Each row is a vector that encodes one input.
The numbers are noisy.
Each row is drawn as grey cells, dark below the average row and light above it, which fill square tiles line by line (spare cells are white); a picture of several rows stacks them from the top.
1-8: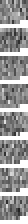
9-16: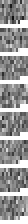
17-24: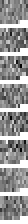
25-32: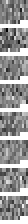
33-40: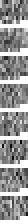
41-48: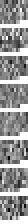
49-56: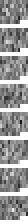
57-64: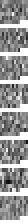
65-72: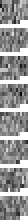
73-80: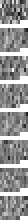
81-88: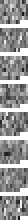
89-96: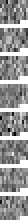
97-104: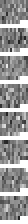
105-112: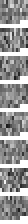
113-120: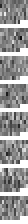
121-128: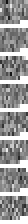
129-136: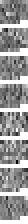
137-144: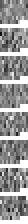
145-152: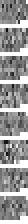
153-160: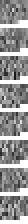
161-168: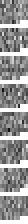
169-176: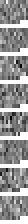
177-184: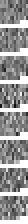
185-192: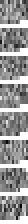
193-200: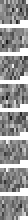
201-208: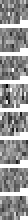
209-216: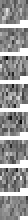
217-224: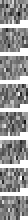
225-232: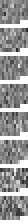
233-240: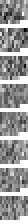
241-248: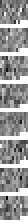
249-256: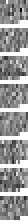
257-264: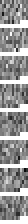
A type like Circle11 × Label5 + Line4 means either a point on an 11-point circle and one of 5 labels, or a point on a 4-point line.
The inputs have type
Label11 × (Line4 + Line16).
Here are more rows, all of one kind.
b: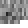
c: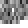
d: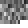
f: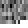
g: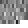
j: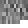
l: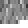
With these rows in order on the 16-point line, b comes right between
c and f.
